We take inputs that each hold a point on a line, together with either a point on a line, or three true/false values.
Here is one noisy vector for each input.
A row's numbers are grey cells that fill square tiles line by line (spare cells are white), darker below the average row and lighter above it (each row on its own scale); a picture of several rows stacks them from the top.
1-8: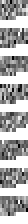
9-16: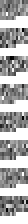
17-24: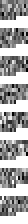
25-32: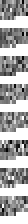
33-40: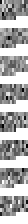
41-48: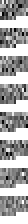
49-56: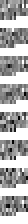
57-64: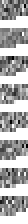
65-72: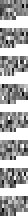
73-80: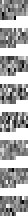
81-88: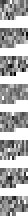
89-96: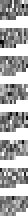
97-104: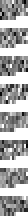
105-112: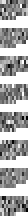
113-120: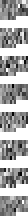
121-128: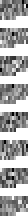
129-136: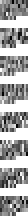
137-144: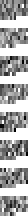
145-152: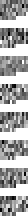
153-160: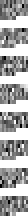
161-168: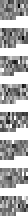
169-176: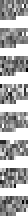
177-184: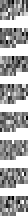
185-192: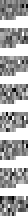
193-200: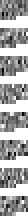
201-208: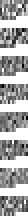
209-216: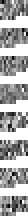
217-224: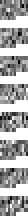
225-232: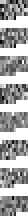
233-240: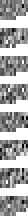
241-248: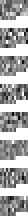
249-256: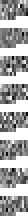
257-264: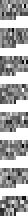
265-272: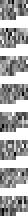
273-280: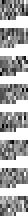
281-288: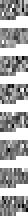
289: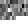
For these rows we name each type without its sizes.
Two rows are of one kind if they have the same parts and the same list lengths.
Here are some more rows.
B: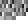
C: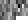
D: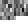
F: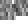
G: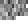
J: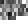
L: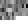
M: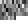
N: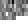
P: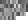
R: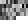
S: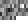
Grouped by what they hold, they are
B, D, M, S
C, F, G, J, L, N, P, R

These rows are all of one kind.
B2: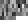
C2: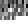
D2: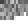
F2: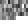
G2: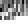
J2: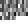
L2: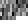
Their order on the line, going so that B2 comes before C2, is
B2, L2, F2, D2, G2, C2, J2.
